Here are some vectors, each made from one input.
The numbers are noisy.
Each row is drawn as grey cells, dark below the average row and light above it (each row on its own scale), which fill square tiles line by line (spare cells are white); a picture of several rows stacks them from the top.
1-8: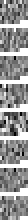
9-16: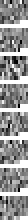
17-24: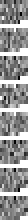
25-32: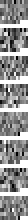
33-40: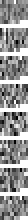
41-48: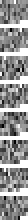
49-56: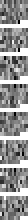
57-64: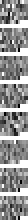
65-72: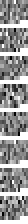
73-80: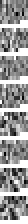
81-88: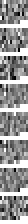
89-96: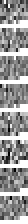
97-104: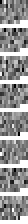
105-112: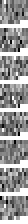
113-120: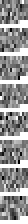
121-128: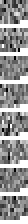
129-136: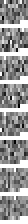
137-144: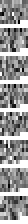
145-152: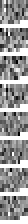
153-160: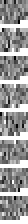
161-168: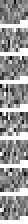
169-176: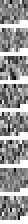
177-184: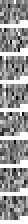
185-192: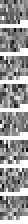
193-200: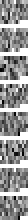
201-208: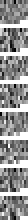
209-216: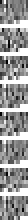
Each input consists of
either a point on a 4-point line and a true/false value, or a point on a 6-point line, or a list of up to two points on a 5-point line.
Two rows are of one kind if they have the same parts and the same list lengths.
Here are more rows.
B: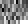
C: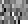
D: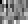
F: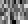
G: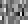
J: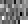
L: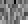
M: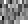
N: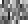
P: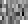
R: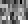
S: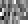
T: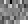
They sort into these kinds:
B
C, F, J, R
D, G, M, P, T
L
N, S

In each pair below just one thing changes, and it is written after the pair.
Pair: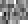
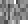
the place on the 4-point line
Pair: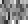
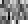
the place on the 4-point line
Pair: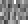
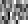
the place on the 4-point line
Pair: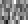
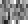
the true/false value
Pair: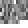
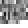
the true/false value
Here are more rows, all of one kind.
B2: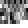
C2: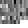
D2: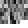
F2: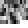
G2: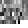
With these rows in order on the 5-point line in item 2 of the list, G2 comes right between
B2 and D2.
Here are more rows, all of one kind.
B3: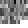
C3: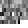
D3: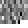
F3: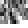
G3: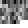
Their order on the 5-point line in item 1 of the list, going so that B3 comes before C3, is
F3, G3, B3, D3, C3.
